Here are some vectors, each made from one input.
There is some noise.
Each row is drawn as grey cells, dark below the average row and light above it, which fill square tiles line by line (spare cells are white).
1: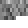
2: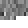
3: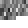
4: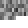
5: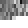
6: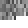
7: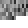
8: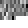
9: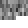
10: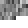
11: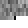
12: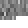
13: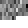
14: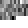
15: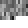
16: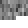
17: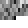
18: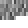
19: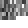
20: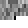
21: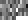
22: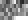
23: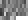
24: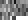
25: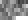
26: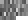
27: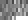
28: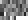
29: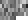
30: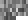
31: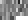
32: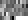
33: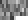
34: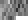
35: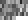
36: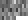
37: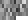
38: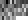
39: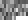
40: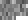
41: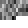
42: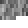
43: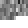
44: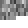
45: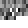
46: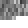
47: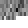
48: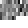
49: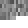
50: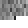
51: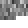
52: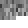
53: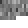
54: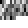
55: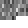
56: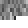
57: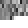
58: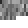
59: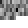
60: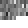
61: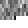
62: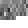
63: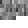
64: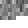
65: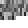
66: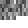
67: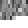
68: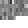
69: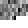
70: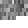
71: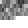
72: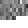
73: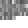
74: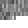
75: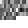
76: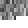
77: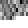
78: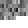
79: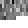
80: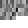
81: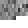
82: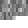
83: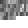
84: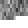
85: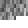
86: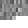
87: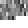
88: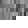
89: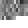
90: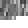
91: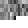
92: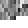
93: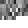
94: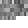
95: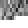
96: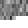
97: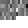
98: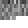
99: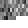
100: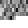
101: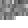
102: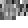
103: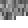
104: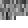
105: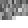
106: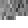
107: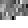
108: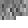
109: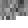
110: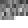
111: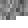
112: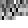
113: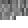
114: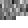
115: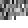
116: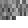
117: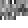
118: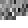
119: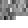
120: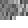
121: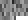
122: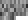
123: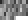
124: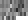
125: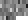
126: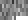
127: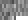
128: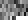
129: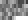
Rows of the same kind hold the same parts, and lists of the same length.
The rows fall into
2 kinds.
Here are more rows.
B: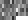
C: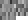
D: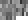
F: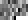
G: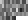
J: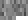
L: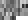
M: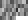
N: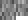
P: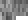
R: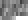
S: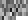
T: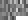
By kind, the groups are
B, F, G, L, T
C, D, J, M, N, P, R, S

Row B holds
one of 5 labels and one of 7 labels.
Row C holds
one of 7 labels and three true/false values.
